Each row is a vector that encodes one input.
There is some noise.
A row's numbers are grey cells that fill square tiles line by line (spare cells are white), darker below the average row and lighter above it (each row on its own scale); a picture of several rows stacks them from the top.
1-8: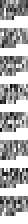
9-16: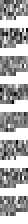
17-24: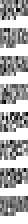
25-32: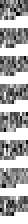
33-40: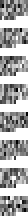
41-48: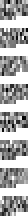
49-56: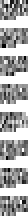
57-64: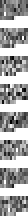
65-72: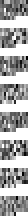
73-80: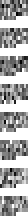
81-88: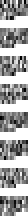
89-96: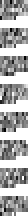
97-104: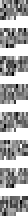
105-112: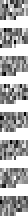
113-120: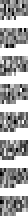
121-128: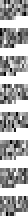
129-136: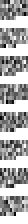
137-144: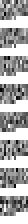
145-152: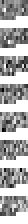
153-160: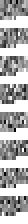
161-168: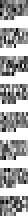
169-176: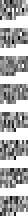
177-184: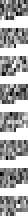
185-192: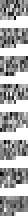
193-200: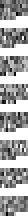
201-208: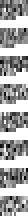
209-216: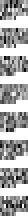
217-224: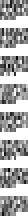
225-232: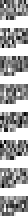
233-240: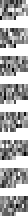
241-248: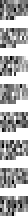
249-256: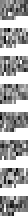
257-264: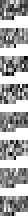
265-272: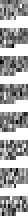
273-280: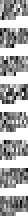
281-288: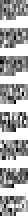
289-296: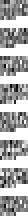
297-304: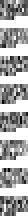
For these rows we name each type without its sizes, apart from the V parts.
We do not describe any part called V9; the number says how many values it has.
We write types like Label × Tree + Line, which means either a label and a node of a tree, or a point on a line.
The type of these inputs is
Bool × V9 + Circle.
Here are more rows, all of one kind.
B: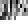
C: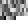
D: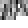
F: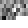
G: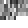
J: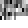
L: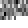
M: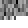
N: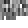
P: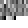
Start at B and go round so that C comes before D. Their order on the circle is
B, J, L, M, N, P, C, F, G, D.
